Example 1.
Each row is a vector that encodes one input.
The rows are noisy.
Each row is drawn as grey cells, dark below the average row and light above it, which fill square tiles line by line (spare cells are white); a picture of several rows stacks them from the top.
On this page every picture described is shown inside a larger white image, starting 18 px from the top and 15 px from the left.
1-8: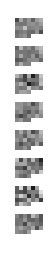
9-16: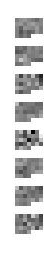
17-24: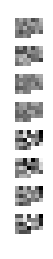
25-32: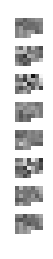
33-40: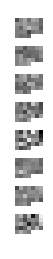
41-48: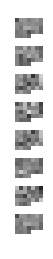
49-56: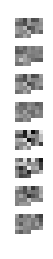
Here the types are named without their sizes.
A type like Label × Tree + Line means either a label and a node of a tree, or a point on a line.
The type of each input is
Bool × Bool × Bool.
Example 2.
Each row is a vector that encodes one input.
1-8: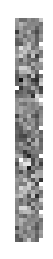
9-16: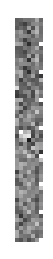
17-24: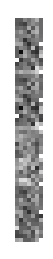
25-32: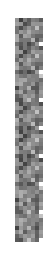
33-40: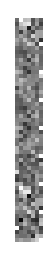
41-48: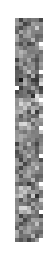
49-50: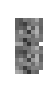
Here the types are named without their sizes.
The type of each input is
Line.
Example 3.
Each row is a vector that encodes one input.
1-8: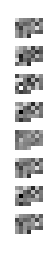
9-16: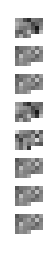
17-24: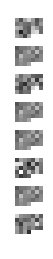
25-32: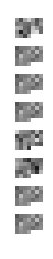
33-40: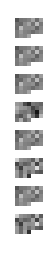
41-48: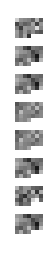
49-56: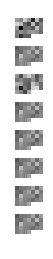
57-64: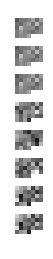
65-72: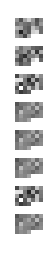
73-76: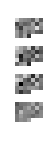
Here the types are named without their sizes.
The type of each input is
Line.
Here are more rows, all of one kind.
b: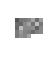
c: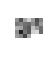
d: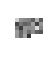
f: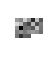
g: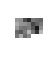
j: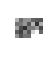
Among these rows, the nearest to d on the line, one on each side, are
f and j.
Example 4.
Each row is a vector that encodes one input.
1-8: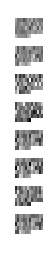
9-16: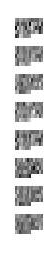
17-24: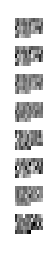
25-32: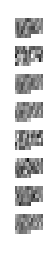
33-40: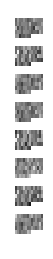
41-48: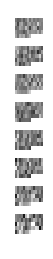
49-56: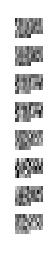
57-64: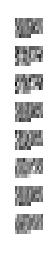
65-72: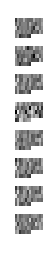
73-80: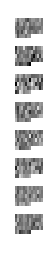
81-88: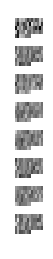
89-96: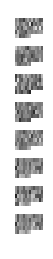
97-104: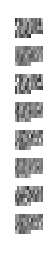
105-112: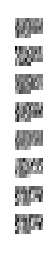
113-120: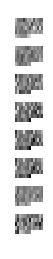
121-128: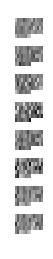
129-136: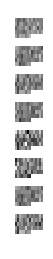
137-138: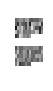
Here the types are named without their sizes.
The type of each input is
Line.
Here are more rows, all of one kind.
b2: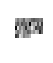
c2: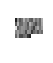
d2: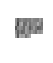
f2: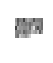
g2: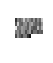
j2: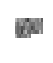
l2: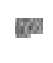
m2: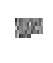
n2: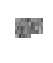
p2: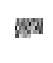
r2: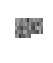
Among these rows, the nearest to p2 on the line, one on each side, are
b2 and f2.
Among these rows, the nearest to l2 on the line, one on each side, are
d2 and j2.
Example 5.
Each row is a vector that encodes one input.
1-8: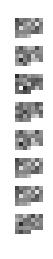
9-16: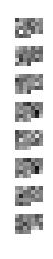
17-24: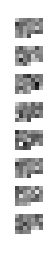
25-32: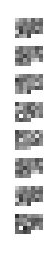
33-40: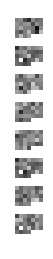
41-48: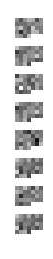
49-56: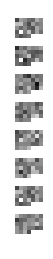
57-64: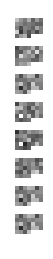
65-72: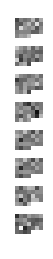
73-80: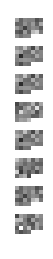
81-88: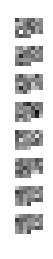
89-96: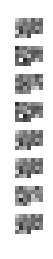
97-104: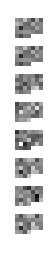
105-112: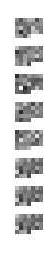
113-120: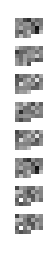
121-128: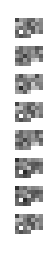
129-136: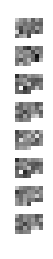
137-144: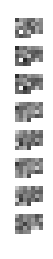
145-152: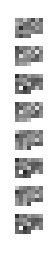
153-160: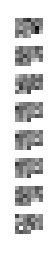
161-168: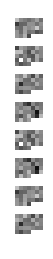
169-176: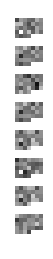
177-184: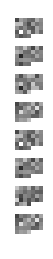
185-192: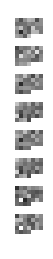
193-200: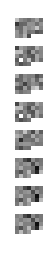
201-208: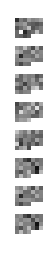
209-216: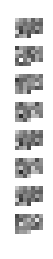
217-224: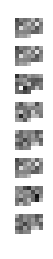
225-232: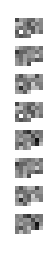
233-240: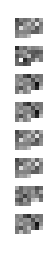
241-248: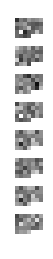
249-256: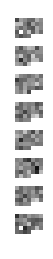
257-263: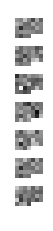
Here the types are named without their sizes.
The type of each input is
Line.
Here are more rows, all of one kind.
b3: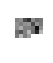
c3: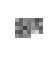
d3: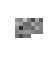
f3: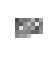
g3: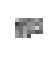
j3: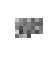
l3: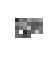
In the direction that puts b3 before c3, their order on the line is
b3, f3, c3, g3, j3, d3, l3.
